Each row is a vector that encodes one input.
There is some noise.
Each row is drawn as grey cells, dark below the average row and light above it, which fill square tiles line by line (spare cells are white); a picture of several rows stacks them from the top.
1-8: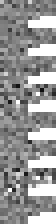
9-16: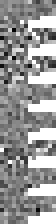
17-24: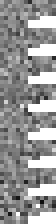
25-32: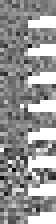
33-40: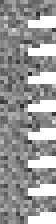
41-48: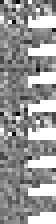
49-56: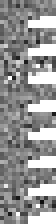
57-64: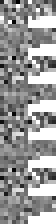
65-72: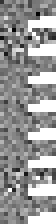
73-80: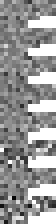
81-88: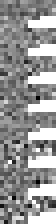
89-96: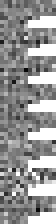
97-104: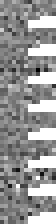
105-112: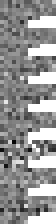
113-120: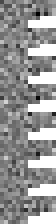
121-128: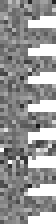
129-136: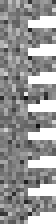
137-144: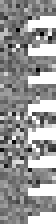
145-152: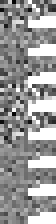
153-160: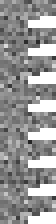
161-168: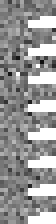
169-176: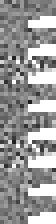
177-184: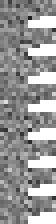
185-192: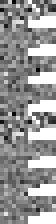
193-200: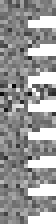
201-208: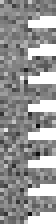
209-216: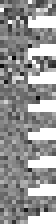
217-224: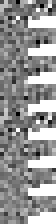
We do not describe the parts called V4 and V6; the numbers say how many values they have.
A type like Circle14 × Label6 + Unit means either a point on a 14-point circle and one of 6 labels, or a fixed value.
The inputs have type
(Circle5 × V4 + V6) × (Tree9 + Unit) + Tree7.
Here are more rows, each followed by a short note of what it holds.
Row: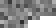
a node of a 9-node tree and a value of V6
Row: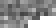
a point on a 5-point circle, a node of a 9-node tree and a value of V4
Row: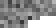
a node of a 9-node tree and a value of V6
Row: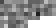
a point on a 5-point circle, a node of a 9-node tree and a value of V4
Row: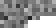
a node of a 9-node tree and a value of V6
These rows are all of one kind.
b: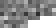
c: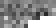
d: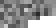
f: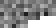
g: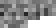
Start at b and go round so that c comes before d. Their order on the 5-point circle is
b, f, c, d, g.
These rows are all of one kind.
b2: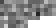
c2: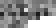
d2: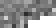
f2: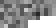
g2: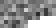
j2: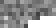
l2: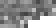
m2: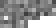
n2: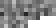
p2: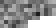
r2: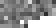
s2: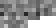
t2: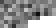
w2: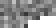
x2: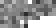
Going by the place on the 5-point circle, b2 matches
n2, s2, w2 and x2.
